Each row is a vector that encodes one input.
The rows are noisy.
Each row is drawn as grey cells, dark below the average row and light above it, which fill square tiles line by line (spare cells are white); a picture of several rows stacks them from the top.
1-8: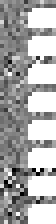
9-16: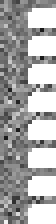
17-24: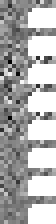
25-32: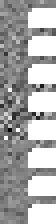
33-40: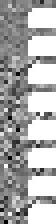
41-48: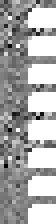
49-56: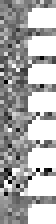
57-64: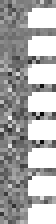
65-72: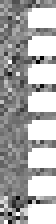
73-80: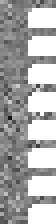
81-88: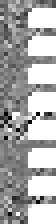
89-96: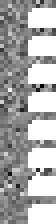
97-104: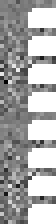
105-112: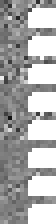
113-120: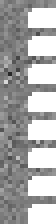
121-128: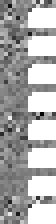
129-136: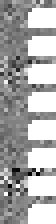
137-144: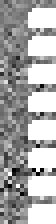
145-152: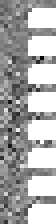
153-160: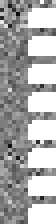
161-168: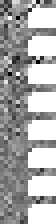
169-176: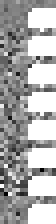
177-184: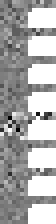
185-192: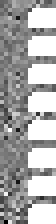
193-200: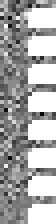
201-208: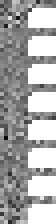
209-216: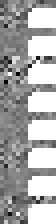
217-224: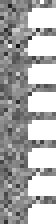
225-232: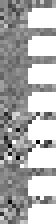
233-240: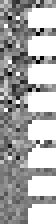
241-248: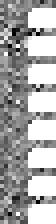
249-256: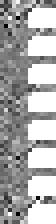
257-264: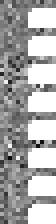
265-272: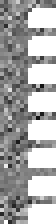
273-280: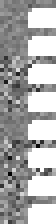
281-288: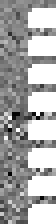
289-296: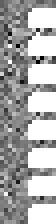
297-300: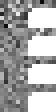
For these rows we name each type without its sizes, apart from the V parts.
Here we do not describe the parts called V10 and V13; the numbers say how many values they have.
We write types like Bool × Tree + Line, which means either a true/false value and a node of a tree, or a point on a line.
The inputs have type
(Bool × Bool × Bool + V10) × (Circle + V13) + Unit.
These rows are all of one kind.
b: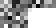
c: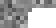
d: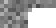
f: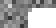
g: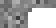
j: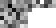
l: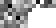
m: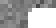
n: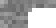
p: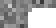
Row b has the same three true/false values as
d, l, m and n.
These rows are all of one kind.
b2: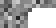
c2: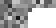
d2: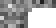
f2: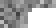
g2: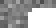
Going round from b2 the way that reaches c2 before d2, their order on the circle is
b2, c2, g2, d2, f2.
